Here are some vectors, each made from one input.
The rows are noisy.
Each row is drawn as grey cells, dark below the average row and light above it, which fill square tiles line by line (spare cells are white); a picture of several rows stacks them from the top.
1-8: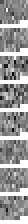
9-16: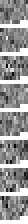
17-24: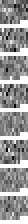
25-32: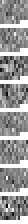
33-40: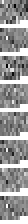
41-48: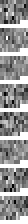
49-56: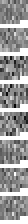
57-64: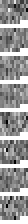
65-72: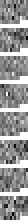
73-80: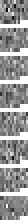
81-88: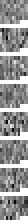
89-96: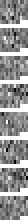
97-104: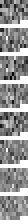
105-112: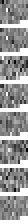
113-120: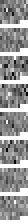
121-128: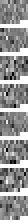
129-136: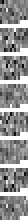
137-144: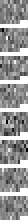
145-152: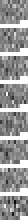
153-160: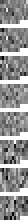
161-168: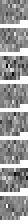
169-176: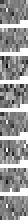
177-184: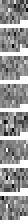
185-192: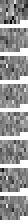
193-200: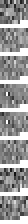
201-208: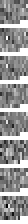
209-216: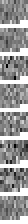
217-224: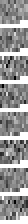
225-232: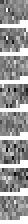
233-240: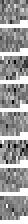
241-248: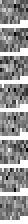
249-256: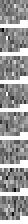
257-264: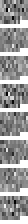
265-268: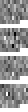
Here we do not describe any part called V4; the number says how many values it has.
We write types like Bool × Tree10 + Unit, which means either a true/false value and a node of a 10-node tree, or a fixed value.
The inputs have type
Label7 × V4 + List3(Line6).
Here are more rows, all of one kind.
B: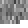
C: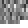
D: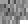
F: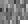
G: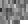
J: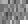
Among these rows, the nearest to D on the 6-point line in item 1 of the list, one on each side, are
C and J.
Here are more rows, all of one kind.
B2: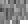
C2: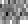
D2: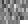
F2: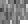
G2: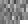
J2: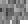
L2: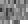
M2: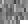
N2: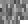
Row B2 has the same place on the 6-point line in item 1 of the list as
F2, J2 and N2.
